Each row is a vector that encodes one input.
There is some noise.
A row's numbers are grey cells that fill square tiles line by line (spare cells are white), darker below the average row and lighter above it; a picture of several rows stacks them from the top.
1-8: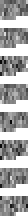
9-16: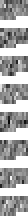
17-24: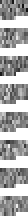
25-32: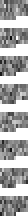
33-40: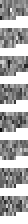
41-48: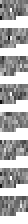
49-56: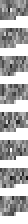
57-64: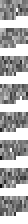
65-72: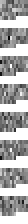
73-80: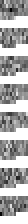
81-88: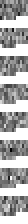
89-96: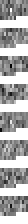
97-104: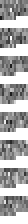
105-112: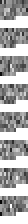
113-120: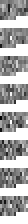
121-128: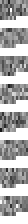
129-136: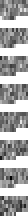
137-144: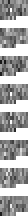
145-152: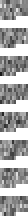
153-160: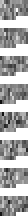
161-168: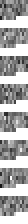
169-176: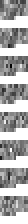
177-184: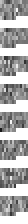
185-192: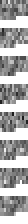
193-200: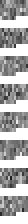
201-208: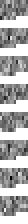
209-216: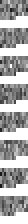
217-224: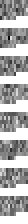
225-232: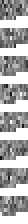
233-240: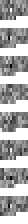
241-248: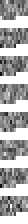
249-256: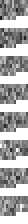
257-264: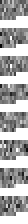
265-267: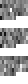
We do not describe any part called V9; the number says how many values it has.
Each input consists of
either a node of a 12-node tree, or three true/false values, or two values of V9.
